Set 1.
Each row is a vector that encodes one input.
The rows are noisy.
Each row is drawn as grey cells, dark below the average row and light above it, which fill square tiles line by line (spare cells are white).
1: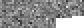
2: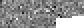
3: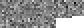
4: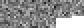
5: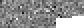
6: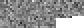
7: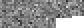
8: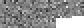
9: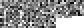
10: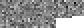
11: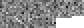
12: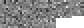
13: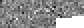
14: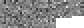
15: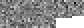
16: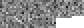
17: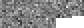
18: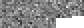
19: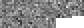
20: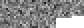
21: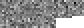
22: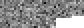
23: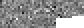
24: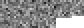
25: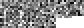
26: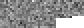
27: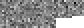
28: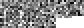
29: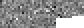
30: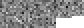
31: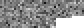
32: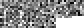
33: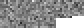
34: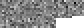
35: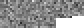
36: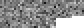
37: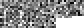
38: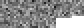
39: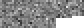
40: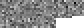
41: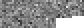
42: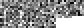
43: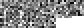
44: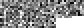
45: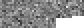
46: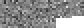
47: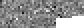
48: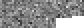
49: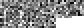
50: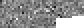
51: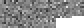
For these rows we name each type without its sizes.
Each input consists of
either a fixed value, or three true/false values.
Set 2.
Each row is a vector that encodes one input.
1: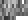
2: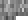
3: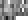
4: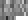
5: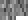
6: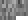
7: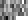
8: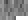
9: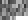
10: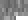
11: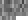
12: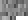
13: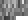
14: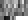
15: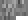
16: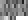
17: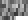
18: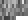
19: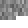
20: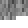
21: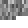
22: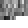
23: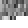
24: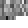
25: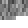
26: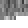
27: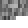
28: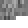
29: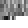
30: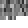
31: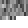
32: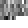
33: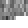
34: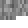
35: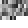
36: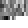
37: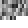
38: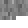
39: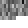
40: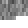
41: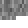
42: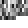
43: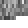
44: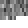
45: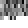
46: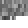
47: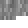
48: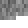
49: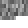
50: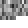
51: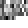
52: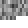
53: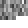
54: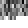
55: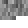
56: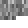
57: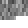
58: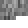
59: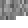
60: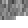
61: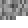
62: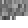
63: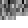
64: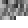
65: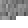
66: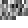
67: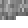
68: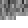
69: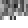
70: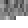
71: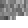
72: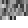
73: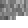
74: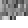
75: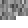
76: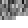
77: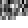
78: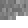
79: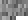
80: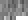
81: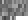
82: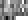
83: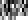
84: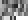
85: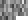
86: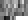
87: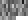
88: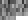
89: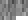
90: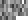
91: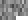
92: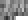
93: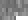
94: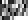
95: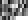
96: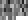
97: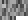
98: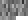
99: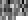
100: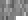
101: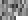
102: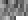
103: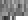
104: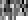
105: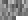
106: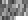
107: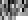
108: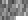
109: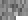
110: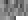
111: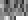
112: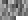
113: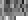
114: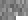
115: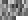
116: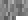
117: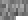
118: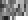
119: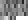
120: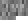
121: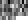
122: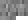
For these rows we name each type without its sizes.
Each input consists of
a point on a line.
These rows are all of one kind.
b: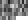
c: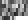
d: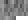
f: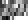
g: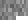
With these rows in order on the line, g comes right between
d and f.
